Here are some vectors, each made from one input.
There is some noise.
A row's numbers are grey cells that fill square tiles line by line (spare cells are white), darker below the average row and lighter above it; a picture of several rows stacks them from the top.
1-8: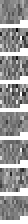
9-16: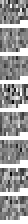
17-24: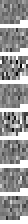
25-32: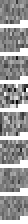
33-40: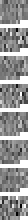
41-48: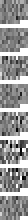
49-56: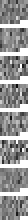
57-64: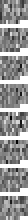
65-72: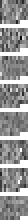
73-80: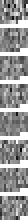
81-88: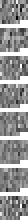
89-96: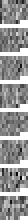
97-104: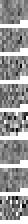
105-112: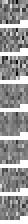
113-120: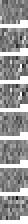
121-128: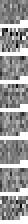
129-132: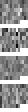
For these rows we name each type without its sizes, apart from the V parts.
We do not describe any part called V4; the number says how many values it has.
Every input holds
a list of items, each either a point on a line, or a true/false value and a value of V4.
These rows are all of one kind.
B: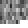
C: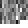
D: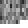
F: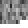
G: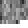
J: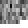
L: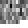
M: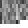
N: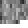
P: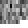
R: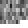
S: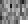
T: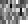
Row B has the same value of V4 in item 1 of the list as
C, D, G and R.
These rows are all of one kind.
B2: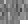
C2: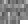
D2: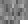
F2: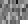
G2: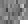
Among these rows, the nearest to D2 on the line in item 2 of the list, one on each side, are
F2 and G2.
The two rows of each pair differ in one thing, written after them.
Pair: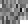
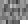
the true/false value in item 2 of the list
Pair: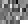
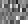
the true/false value in item 1 of the list
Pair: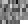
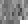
the true/false value in item 1 of the list
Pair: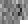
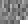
the true/false value in item 2 of the list
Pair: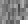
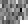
the true/false value in item 2 of the list
